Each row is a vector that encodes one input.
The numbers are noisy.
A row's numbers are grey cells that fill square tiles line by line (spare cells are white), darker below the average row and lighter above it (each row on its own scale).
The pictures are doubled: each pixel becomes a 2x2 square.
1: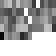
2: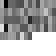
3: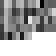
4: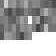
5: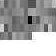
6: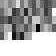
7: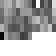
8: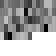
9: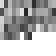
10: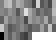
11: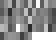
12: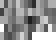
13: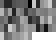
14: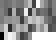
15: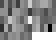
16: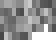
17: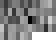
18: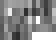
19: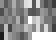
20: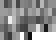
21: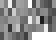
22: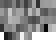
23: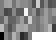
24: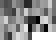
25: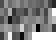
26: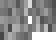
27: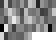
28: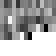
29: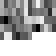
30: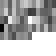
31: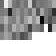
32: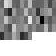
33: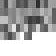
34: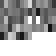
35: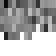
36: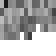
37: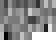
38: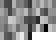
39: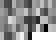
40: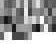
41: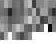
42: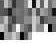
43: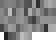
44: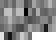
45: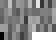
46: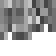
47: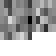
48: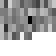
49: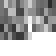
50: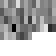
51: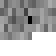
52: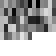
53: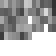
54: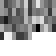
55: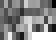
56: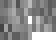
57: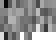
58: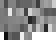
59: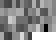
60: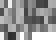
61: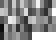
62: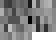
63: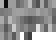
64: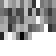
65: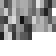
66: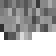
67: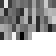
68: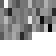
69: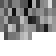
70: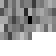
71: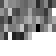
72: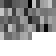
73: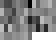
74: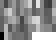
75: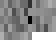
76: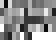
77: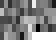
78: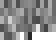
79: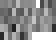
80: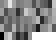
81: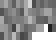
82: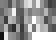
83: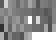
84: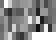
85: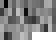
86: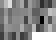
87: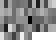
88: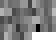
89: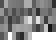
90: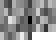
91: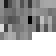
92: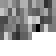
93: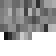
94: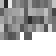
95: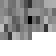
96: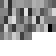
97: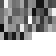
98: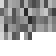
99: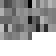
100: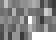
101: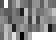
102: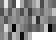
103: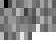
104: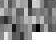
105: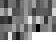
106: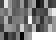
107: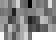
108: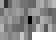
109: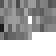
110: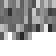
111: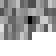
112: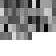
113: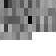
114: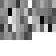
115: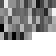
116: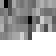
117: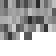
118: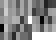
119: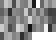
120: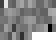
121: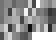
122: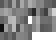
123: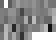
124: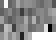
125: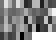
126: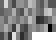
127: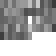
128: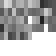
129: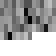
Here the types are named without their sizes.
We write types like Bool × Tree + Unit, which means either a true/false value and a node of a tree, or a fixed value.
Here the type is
Bool × Tree × Tree × (Tree + Unit).
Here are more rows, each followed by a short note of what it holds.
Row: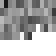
a node of each of two trees and a true/false value
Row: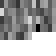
a node of each of three trees and a true/false value
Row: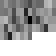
a node of each of two trees and a true/false value
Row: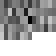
a node of each of two trees and a true/false value
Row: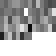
a node of each of three trees and a true/false value
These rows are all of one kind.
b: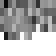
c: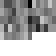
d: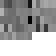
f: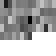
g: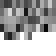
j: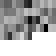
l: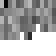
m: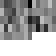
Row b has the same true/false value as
f and l.
